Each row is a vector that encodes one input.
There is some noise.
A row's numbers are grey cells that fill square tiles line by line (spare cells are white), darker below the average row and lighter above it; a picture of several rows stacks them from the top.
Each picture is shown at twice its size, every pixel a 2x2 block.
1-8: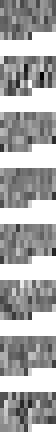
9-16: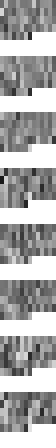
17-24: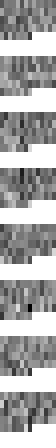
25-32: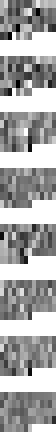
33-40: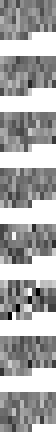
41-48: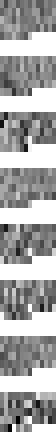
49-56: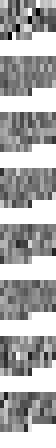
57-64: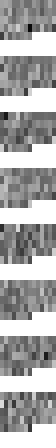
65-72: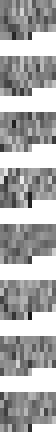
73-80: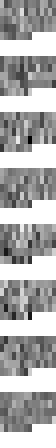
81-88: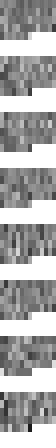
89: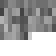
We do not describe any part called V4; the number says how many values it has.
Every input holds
a list of up to two items, each one of 5 labels and a value of V4.
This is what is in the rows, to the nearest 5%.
All of them are lists of up to two items, each one of 5 labels and a value of V4: about 5% are empty, 45% hold one and 50% two.
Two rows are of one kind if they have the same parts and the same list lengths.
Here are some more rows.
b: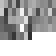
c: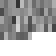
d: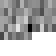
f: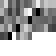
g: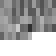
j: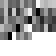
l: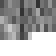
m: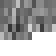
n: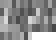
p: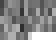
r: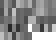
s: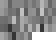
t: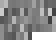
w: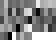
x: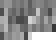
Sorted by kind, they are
b, m, r, s, t
c, d, g, l, n, p, x
f, j, w

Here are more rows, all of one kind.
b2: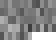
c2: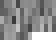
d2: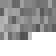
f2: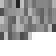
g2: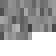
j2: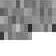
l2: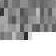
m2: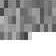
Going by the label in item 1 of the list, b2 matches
g2 and j2.
